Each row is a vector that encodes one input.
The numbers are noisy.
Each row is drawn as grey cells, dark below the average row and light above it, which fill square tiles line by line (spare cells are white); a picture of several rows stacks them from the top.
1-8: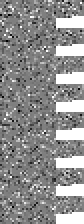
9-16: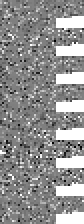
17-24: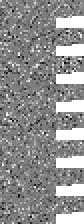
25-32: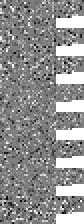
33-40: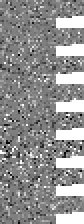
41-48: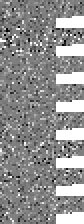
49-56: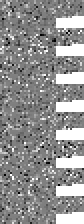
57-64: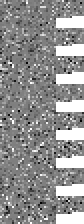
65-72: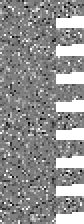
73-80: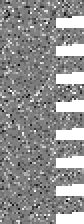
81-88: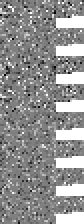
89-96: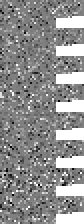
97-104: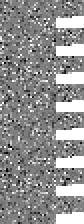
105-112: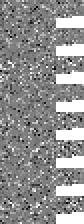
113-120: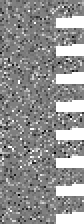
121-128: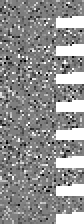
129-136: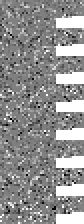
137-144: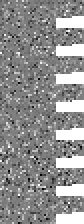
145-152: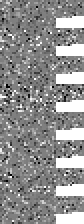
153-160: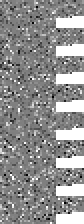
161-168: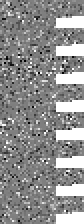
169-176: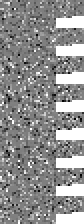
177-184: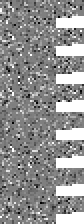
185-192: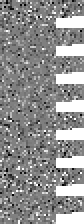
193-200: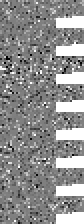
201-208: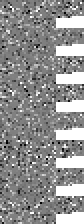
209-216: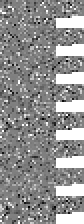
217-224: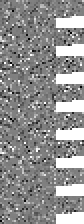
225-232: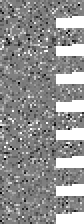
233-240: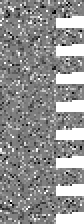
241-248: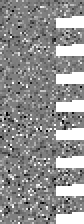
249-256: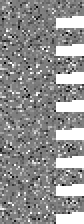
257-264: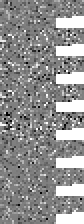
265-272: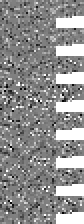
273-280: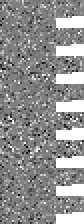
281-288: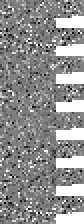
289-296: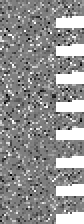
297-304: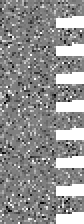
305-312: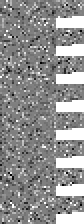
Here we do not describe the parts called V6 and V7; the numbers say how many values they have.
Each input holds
a true/false value and a value of V7, together with a list of up to two items, each either a point on an 8-point line, or a value of V6.
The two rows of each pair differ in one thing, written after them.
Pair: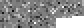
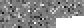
the value of V6 in item 2 of the list
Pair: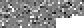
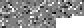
the place on the 8-point line in item 1 of the list
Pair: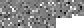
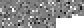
the value of V6 in item 2 of the list
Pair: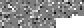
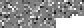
the value of V6 in item 2 of the list
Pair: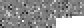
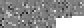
the place on the 8-point line in item 1 of the list
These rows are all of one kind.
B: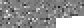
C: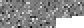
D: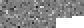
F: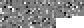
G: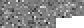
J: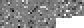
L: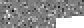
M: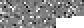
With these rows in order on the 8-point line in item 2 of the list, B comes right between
D and M.
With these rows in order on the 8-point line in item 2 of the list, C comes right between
J and M.
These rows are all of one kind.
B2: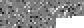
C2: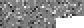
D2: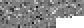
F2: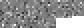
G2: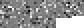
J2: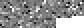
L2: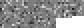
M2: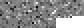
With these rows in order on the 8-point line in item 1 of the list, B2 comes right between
D2 and L2.
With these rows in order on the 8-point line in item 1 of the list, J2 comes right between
F2 and G2.
